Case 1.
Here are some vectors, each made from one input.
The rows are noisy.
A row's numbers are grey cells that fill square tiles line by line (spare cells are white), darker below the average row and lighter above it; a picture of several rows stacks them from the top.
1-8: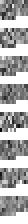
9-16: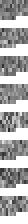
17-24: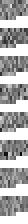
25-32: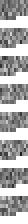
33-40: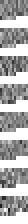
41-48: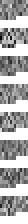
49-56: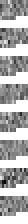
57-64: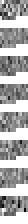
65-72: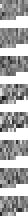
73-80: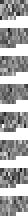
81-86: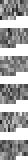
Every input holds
either a point on an 8-point circle, or a point on a 6-point line.
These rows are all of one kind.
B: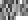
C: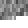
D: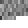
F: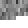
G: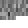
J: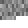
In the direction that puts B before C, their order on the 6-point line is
G, B, D, J, F, C.
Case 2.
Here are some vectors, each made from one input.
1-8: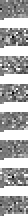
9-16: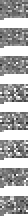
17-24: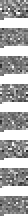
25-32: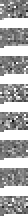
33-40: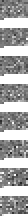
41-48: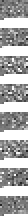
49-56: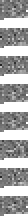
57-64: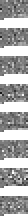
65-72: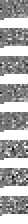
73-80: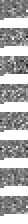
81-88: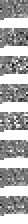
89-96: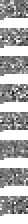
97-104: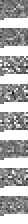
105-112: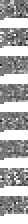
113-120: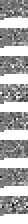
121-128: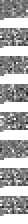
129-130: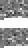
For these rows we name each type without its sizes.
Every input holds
either a label, or a point on a line.
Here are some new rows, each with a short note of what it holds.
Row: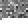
a point on a line
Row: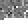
a label
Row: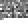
a point on a line
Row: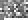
a point on a line
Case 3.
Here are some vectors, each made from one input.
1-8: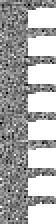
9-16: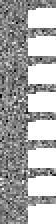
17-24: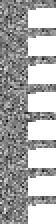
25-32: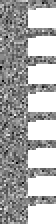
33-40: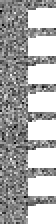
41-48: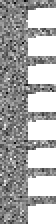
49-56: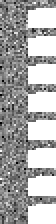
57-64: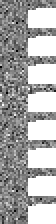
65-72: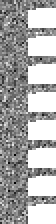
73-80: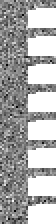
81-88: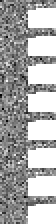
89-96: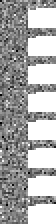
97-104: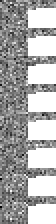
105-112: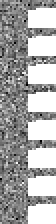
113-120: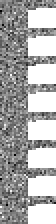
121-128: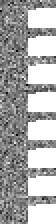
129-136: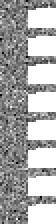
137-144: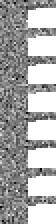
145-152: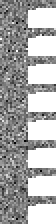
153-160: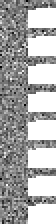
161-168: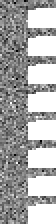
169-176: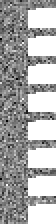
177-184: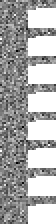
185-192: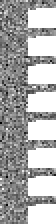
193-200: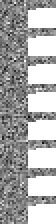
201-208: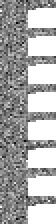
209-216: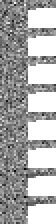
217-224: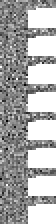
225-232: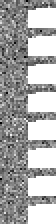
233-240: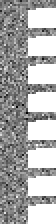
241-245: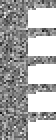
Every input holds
either a point on a 20-point circle, or one of 12 labels.
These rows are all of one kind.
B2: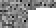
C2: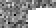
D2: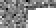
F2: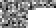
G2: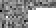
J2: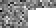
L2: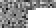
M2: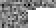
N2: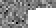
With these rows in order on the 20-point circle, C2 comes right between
G2 and L2.
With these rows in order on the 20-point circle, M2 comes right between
B2 and J2.
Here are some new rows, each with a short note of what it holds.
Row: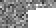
one of 12 labels
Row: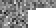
a point on a 20-point circle
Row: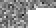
one of 12 labels
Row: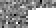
a point on a 20-point circle
